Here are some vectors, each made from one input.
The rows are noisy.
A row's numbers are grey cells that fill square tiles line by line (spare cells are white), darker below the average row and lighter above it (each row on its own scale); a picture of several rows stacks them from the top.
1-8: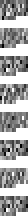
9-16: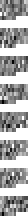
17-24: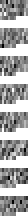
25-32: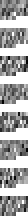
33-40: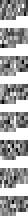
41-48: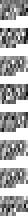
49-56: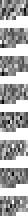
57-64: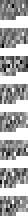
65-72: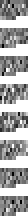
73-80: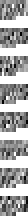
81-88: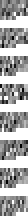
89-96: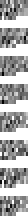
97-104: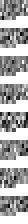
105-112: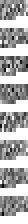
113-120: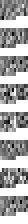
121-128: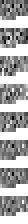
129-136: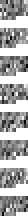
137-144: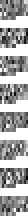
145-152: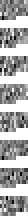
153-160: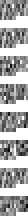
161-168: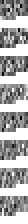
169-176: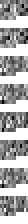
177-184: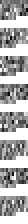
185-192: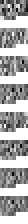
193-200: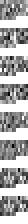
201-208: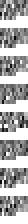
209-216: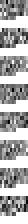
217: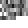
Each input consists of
a list of up to two points on a 9-point circle.
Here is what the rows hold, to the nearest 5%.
All of them are lists of up to two points on a 9-point circle: about 5% are empty, 30% hold one and 65% two.
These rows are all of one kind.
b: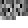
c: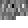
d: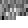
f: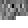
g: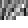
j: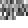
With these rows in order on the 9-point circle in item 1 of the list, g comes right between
c and j.
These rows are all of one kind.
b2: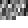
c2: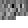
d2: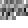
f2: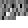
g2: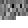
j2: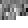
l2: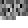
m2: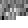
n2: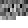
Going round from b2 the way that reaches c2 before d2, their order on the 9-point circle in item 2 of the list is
b2, j2, m2, f2, c2, g2, n2, l2, d2.
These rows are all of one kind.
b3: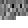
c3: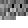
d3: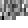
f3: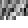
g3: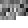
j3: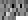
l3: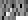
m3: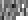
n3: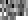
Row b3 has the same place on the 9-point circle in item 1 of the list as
j3 and l3.
